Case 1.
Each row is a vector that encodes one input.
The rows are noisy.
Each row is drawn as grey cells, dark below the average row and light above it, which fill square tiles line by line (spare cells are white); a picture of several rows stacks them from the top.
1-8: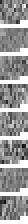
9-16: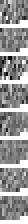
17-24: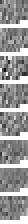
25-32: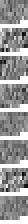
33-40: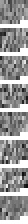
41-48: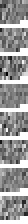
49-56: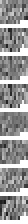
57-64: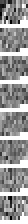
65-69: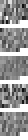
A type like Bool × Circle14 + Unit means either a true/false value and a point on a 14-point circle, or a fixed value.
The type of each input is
Tree14.
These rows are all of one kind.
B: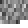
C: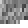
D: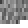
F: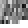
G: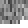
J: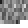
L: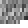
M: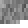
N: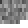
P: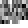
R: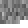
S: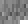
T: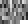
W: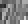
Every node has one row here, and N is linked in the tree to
D and F.
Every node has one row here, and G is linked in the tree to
C and M.
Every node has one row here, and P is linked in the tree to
R and W.
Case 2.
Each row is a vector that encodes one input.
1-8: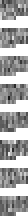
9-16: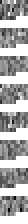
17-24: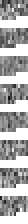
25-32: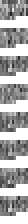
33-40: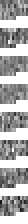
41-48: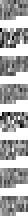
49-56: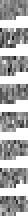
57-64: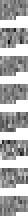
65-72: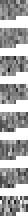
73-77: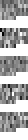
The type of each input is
Line5.
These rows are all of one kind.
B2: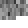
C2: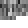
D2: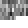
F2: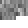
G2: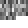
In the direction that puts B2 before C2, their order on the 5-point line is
G2, D2, B2, F2, C2.
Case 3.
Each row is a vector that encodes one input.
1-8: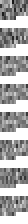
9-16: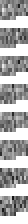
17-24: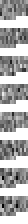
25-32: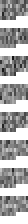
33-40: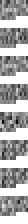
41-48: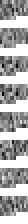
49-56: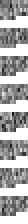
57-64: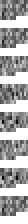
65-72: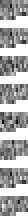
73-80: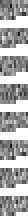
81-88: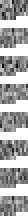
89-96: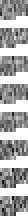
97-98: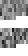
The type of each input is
Line11.
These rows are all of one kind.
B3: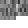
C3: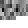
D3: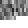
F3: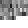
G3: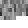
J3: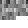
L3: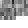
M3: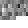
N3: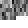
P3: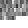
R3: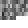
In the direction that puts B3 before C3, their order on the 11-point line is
N3, R3, B3, L3, G3, M3, J3, P3, F3, D3, C3.
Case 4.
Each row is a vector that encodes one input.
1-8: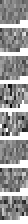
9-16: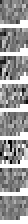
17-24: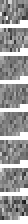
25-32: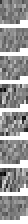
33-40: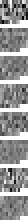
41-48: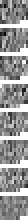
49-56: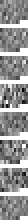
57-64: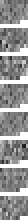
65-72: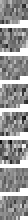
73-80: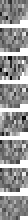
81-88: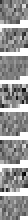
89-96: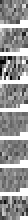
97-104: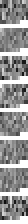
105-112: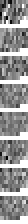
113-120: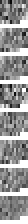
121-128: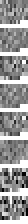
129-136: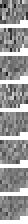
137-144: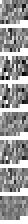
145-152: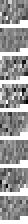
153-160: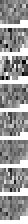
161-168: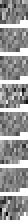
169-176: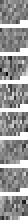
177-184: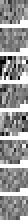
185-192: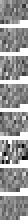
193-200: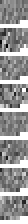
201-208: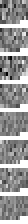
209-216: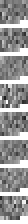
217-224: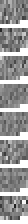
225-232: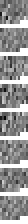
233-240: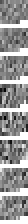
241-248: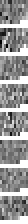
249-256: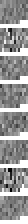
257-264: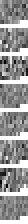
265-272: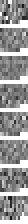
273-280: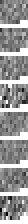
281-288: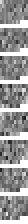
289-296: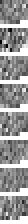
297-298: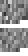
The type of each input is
Tree16.
